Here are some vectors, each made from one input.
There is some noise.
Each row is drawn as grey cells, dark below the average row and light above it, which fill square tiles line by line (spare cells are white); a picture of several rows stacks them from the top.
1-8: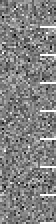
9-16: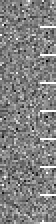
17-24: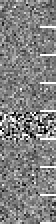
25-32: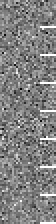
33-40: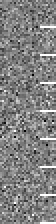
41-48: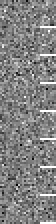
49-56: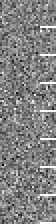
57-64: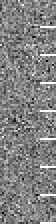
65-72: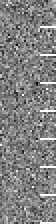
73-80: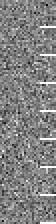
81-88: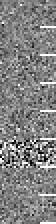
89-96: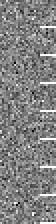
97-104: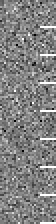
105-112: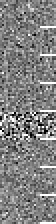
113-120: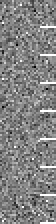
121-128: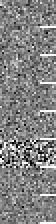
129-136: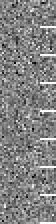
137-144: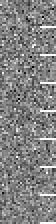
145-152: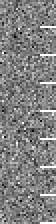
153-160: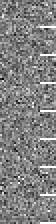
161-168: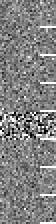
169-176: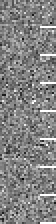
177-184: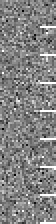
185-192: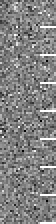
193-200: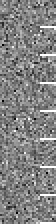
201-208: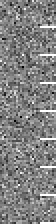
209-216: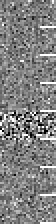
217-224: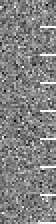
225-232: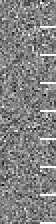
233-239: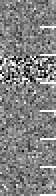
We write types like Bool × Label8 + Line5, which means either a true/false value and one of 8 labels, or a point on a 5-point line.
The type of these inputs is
Bool × Bool × Bool × Bool × Label7 × Label7 × Label7 × Label7 + Unit.
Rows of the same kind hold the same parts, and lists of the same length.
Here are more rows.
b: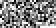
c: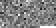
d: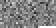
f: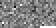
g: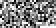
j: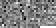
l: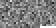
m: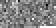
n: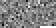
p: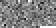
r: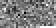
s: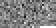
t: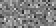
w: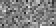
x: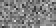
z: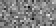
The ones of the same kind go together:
b, g
c, d, f, j, l, m, n, p, r, s, t, w, x, z

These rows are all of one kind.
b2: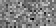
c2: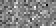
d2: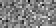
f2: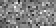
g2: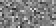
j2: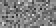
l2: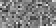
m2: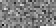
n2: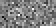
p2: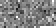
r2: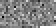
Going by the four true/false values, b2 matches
j2 and l2.
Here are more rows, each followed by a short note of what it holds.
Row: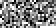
a fixed value
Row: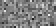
four labels (each one of 7) and four true/false values
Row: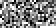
a fixed value
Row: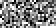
a fixed value
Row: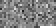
four labels (each one of 7) and four true/false values
